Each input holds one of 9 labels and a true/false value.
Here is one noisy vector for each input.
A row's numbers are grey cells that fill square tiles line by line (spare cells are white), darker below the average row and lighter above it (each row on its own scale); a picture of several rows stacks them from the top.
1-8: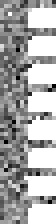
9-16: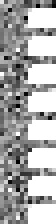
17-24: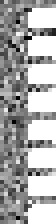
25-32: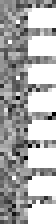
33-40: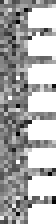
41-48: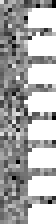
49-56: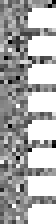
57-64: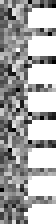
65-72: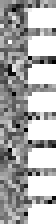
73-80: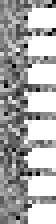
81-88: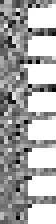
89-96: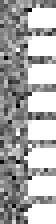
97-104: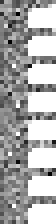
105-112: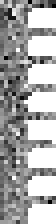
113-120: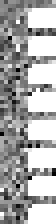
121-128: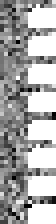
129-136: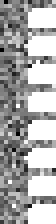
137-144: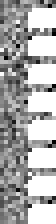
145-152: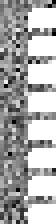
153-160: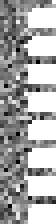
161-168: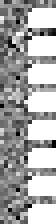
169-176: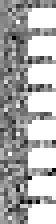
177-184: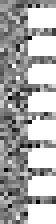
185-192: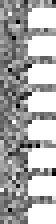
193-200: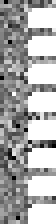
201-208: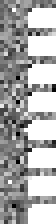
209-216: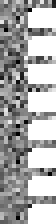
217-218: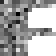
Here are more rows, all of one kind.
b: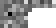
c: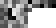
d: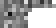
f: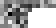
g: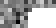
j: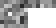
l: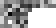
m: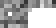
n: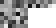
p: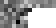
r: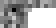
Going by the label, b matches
d, f and l.
